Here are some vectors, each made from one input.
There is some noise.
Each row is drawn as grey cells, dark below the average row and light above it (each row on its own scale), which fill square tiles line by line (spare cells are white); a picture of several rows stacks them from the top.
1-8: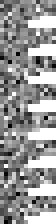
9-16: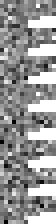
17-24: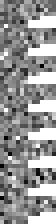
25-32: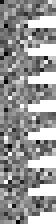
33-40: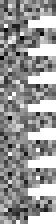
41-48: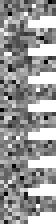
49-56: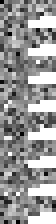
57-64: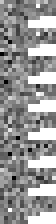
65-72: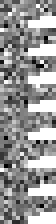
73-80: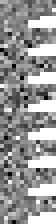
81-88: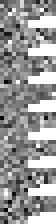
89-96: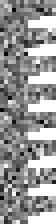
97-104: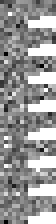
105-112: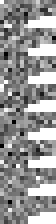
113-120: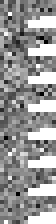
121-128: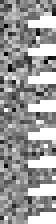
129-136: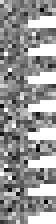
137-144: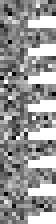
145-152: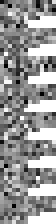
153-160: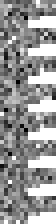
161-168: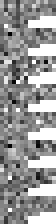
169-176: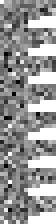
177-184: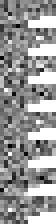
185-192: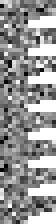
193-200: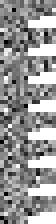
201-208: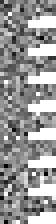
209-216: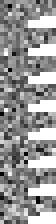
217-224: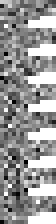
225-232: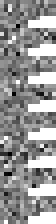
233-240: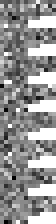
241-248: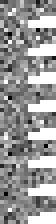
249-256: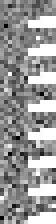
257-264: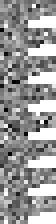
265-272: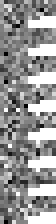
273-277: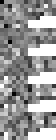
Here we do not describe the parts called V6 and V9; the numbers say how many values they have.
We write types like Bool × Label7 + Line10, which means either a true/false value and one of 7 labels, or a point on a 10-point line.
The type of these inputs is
Bool × Bool × Bool × Bool × Label5 × (Line8 × V6 + V9).
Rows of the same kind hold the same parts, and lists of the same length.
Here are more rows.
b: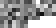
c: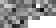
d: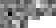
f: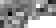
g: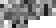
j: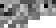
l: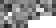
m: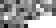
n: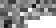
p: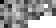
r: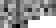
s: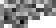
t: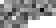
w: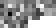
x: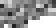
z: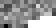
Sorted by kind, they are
b, c, d, f, g, j, r, s, t, w, x
l, m, n, p, z

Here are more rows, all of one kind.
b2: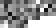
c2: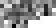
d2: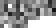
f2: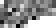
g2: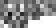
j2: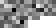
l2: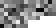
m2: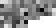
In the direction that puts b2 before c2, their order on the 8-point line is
b2, d2, l2, c2, m2, g2, j2, f2.
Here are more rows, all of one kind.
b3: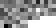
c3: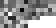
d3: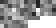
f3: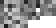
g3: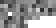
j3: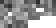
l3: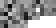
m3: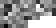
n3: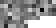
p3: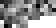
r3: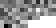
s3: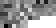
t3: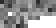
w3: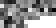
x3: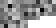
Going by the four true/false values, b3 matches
l3, n3, r3 and x3.
